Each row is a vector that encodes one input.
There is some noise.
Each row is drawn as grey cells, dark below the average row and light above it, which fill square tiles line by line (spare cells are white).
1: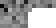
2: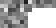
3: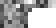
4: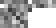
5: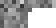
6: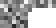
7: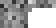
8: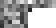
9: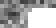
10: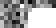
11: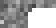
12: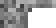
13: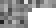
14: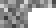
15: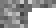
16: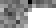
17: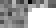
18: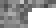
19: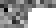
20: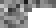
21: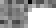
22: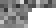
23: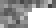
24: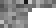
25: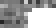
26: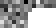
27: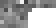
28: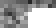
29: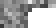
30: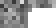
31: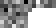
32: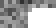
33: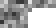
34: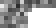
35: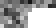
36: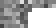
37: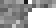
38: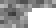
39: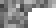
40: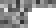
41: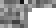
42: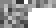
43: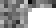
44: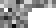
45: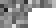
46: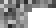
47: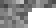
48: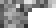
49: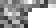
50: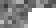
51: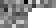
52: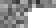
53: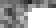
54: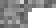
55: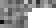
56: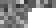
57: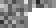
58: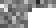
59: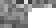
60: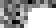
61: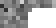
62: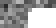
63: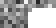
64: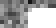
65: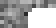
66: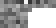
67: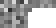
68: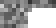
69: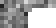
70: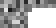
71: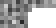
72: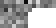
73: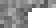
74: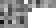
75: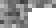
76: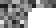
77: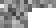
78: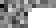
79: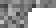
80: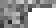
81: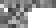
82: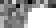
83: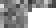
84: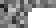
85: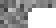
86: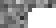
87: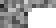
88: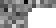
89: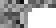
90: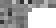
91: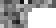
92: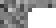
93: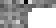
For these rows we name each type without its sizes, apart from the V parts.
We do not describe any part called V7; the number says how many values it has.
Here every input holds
a true/false value and a value of V7, together with either a fixed value, or a node of a tree.
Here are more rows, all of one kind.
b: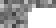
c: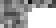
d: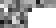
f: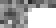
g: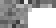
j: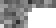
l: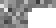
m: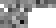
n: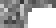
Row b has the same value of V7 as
c, f and m.
